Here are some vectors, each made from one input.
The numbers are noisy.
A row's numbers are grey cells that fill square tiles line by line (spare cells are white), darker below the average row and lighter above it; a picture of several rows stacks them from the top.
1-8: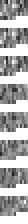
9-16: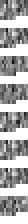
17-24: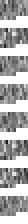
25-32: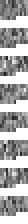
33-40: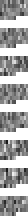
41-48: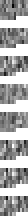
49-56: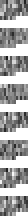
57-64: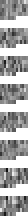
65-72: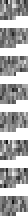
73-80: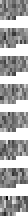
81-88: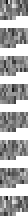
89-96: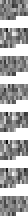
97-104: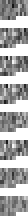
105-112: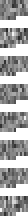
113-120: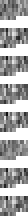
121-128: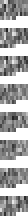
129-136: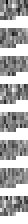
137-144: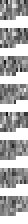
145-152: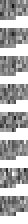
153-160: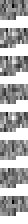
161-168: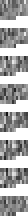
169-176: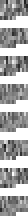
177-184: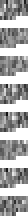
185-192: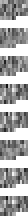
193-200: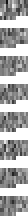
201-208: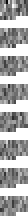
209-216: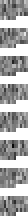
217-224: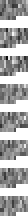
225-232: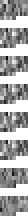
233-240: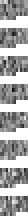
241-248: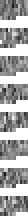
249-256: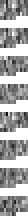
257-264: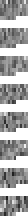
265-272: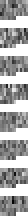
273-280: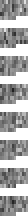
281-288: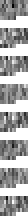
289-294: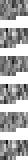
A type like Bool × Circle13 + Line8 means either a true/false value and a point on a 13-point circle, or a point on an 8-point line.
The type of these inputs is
Bool × Tree12 + Tree20.
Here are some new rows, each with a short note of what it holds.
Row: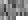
a node of a 20-node tree
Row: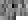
a node of a 20-node tree
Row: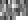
a node of a 12-node tree and a true/false value
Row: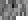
a node of a 20-node tree
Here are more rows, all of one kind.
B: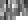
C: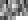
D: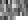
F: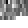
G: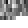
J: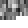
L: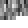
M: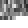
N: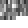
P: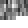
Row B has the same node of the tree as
F and G.
